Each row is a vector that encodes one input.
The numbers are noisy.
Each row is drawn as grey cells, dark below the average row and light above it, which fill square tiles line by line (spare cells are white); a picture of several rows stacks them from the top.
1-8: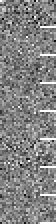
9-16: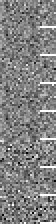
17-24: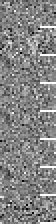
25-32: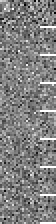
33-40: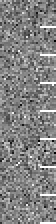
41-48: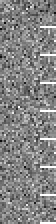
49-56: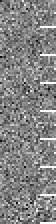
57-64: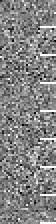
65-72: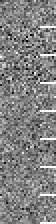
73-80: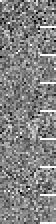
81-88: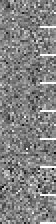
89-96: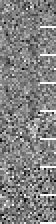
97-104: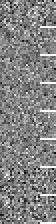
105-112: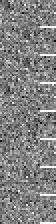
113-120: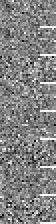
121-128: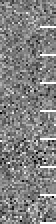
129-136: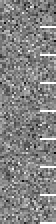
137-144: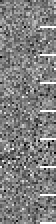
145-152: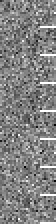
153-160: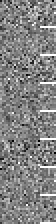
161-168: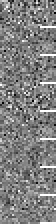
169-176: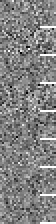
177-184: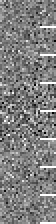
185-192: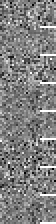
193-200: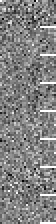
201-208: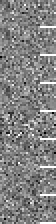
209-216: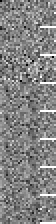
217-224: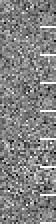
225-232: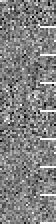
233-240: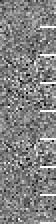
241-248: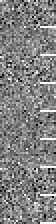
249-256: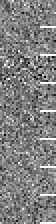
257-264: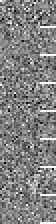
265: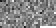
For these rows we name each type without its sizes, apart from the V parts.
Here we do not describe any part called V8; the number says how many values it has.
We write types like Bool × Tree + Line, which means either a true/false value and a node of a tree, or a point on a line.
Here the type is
Circle × ((Line + V8) × V8 × V8 + Tree).
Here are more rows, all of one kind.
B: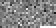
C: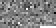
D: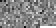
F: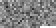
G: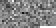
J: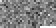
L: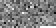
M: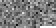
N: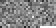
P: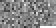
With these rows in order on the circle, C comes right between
B and L.
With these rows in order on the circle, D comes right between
N and P.
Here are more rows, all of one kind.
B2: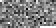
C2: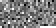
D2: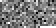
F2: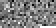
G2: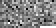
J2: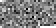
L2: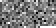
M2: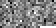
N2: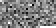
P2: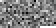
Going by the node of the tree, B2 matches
D2, G2 and L2.
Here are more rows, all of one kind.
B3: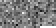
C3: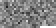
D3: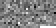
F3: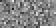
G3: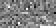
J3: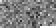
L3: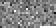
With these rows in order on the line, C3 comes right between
B3 and J3.
